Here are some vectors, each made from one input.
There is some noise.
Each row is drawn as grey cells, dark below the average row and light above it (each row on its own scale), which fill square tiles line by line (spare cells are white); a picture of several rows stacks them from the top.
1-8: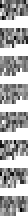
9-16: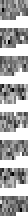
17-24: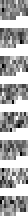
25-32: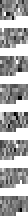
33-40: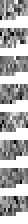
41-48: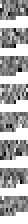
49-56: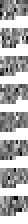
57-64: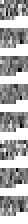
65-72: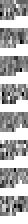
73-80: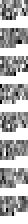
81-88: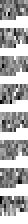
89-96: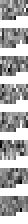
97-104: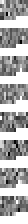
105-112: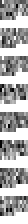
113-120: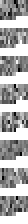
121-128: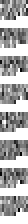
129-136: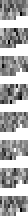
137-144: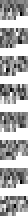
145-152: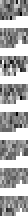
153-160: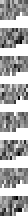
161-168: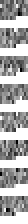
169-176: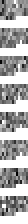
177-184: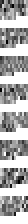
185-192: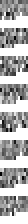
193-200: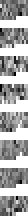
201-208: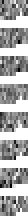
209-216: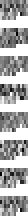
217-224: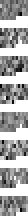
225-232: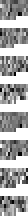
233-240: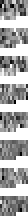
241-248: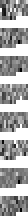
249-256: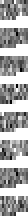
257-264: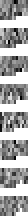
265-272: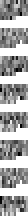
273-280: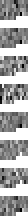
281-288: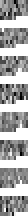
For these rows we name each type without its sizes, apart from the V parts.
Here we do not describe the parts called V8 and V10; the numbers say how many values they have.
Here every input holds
a label and a true/false value, together with either a value of V8 and a value of V10, or a list of points on a line.
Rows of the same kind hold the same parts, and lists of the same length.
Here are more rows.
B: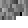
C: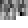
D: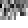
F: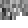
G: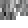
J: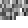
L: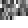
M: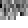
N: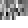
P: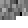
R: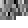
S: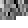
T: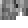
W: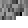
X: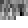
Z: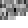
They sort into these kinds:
B, L, P, R, S, W
C, D, M, X
F, G, J, T
N, Z

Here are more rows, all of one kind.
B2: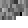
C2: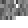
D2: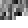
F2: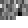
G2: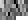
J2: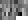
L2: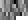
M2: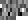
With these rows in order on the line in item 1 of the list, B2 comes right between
J2 and L2.
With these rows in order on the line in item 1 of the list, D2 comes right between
F2 and J2.
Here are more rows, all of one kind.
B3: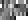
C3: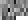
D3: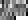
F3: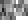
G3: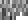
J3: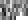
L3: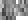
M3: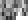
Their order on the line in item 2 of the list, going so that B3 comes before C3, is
M3, L3, B3, F3, C3, J3, G3, D3.
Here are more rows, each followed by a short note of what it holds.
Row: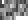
a label, a true/false value, a value of V8 and a value of V10
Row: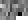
a label and a true/false value, together with a list of one item
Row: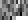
a label and a true/false value, together with a list of one item
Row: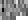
a label and a true/false value, together with a list of two items
